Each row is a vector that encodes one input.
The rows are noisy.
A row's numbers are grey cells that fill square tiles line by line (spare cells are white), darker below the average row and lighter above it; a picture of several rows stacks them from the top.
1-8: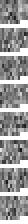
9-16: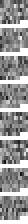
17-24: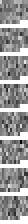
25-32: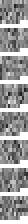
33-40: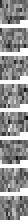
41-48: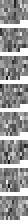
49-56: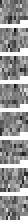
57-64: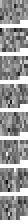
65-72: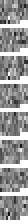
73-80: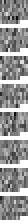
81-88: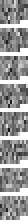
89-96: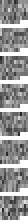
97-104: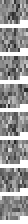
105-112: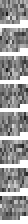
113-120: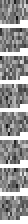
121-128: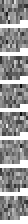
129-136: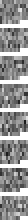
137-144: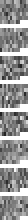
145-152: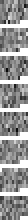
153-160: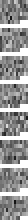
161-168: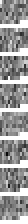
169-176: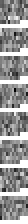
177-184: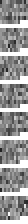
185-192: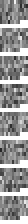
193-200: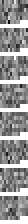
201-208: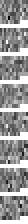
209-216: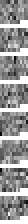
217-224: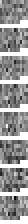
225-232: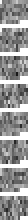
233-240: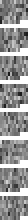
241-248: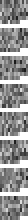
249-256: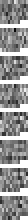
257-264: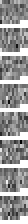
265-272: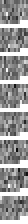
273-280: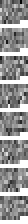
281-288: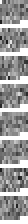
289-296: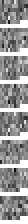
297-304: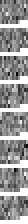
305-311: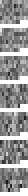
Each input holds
a point on an 8-point line and a true/false value, together with either one of 12 labels, or a point on an 8-point line.
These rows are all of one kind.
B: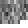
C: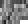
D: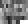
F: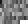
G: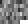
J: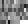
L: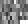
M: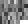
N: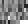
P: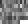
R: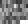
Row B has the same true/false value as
J, L, M and N.
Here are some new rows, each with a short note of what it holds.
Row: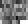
a point on each of two 8-point lines and a true/false value
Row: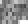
one of 12 labels, a point on an 8-point line and a true/false value
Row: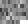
one of 12 labels, a point on an 8-point line and a true/false value
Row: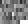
a point on each of two 8-point lines and a true/false value
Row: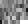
one of 12 labels, a point on an 8-point line and a true/false value
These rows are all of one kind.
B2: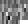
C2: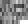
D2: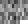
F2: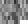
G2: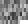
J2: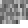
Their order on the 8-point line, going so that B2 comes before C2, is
J2, B2, D2, C2, F2, G2.
